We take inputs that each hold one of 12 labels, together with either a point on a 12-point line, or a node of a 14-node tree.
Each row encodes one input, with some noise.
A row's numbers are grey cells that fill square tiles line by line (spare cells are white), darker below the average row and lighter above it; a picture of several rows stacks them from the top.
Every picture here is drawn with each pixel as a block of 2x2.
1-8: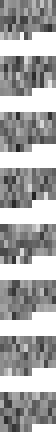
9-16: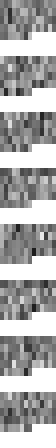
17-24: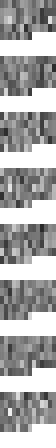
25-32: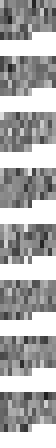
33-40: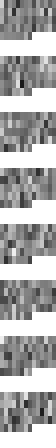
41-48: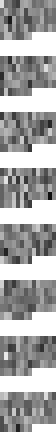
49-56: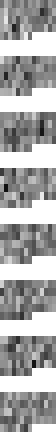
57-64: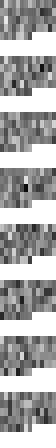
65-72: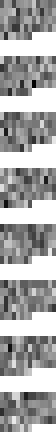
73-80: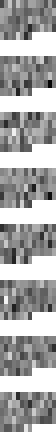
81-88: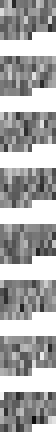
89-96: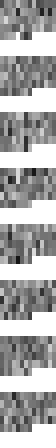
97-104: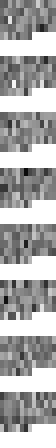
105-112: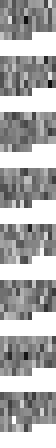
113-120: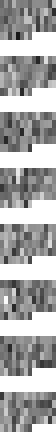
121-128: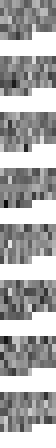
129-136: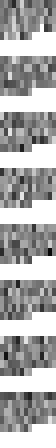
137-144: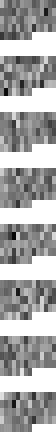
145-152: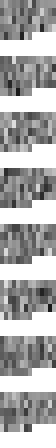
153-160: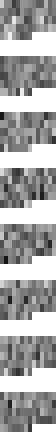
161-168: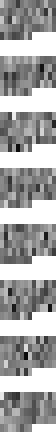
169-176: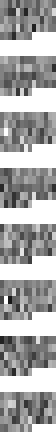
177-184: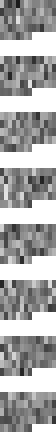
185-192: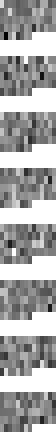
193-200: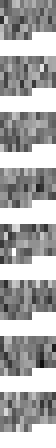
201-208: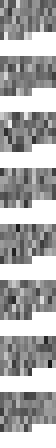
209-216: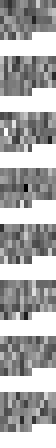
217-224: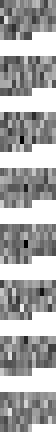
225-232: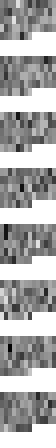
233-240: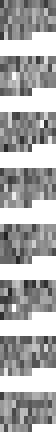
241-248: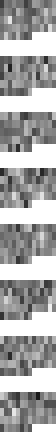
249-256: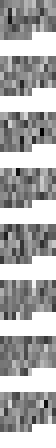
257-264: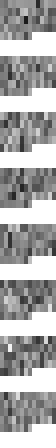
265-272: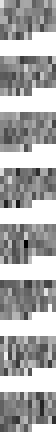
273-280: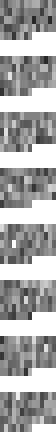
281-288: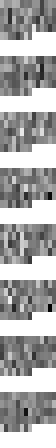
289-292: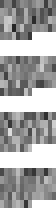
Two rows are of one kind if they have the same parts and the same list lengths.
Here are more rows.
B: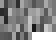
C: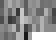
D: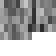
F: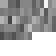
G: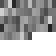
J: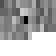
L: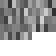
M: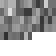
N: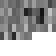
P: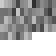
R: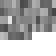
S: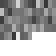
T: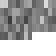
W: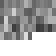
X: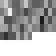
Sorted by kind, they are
B, D, F, M, P, T, X
C, G, J, L, N, R, S, W

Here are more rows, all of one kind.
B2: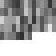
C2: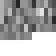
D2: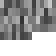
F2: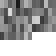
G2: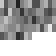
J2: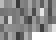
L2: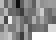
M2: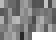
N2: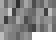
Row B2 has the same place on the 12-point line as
C2, M2 and N2.
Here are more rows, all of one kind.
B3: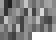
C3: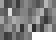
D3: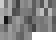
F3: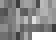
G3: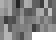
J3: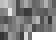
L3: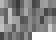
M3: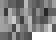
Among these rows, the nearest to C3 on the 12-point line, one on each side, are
L3 and M3.
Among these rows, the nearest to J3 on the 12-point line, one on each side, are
G3 and L3.
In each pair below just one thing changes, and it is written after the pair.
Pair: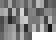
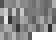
the node of the tree
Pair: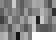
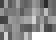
the node of the tree
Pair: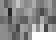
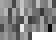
the node of the tree
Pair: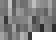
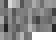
the node of the tree
